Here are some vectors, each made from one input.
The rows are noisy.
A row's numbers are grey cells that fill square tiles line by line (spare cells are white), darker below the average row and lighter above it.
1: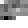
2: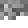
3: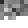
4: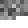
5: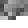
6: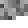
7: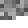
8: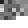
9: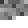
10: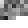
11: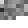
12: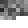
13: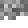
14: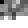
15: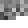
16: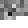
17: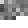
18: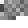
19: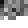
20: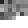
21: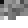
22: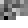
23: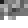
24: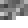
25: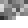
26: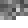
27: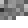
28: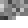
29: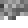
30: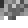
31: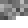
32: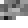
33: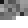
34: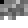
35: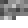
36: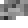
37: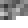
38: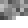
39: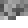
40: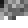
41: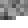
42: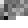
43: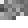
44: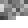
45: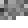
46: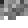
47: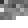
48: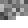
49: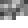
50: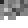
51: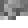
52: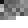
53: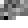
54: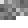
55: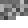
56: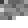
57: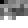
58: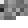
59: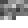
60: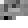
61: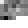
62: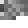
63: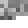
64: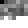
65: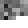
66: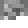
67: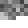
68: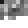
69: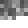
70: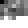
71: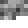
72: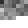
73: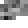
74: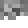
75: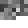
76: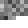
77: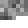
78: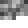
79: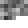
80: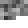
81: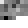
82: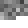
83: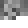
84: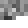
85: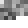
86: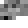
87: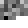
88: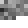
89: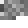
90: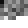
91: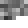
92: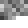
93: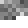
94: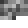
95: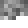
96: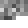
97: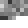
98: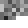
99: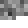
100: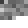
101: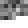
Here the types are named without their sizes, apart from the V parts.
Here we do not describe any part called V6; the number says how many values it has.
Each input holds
three true/false values, together with either a point on a line, or a value of V6.
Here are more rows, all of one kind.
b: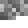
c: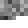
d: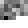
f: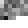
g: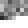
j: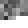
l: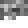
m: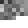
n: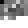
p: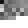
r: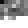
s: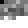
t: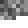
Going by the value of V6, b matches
d, f and s.
